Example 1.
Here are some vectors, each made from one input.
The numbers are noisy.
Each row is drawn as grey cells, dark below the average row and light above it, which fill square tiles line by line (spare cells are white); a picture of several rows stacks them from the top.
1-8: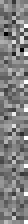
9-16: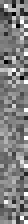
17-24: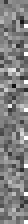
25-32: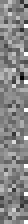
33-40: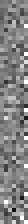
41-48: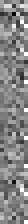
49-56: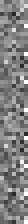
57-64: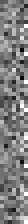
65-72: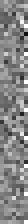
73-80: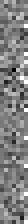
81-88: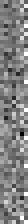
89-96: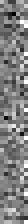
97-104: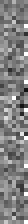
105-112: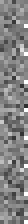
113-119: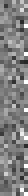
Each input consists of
four true/false values.
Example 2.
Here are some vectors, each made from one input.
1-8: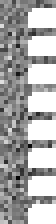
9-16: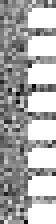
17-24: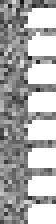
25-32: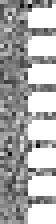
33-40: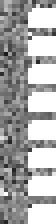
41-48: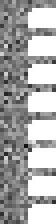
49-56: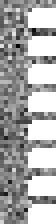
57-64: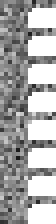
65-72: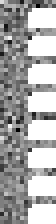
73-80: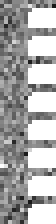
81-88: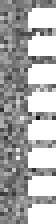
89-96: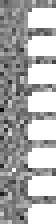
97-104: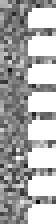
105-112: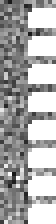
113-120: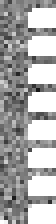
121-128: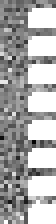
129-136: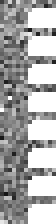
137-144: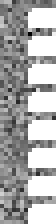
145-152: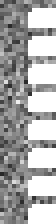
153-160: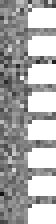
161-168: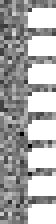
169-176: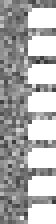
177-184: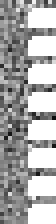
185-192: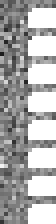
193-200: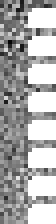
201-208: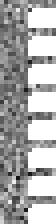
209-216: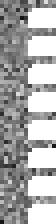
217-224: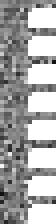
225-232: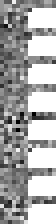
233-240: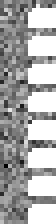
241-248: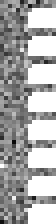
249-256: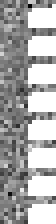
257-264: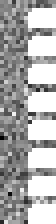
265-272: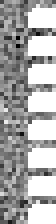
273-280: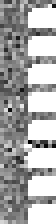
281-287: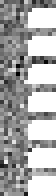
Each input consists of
three true/false values.
